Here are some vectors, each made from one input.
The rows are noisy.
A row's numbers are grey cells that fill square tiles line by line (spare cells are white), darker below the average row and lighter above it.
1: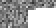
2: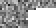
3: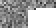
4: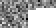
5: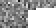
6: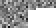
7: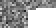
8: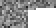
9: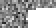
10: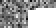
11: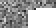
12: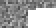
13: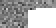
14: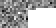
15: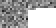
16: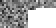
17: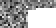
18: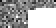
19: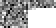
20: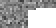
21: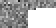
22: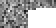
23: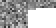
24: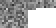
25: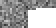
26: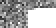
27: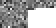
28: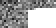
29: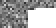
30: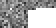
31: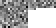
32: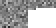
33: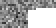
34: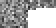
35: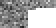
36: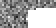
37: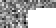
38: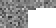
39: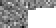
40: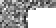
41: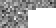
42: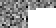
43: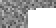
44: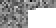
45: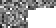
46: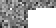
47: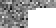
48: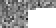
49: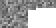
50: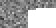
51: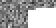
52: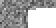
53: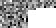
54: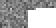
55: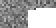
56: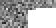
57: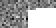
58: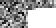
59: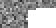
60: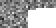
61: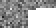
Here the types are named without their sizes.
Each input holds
a point on a circle.
